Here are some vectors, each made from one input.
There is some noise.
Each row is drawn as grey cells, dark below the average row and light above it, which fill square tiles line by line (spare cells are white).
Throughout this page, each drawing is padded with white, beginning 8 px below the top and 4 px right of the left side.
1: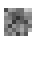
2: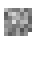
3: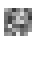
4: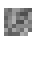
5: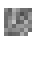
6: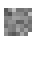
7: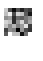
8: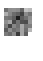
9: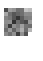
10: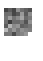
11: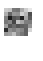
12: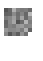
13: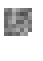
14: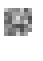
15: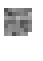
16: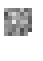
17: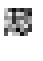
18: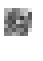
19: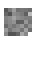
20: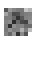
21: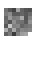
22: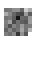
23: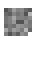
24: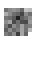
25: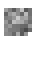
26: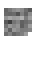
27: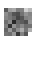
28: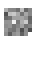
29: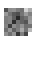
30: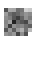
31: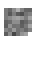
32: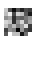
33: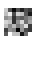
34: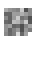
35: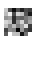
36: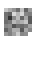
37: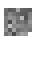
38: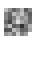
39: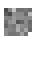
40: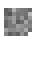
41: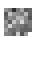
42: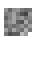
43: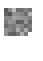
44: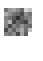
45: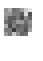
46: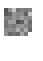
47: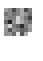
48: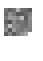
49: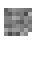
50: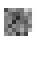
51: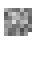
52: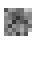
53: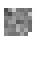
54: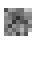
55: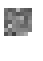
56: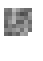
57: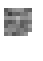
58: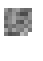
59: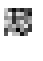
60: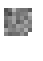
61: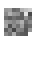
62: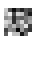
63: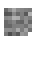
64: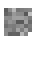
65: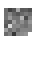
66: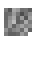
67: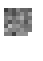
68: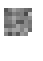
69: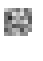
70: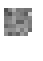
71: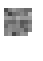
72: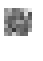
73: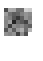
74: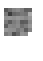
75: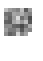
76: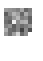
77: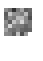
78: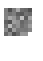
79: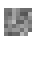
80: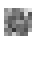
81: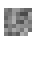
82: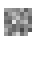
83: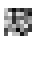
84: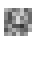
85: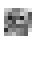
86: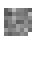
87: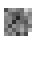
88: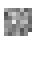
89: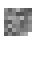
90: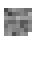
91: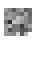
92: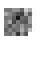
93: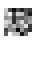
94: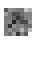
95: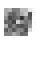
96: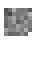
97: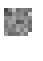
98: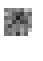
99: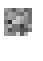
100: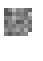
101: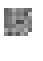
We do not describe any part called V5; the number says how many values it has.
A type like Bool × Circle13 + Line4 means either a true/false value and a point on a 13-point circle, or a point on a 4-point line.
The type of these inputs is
List2(Bool × V5 + Line4).
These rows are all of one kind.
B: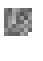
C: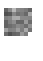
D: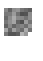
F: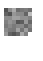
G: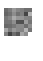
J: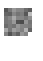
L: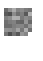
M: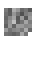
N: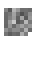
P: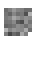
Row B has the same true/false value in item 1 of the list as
D, M and N.
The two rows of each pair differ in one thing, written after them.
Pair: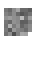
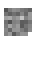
the true/false value in item 1 of the list
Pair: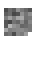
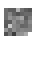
the true/false value in item 1 of the list
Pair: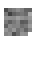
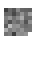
the place on the 4-point line in item 2 of the list
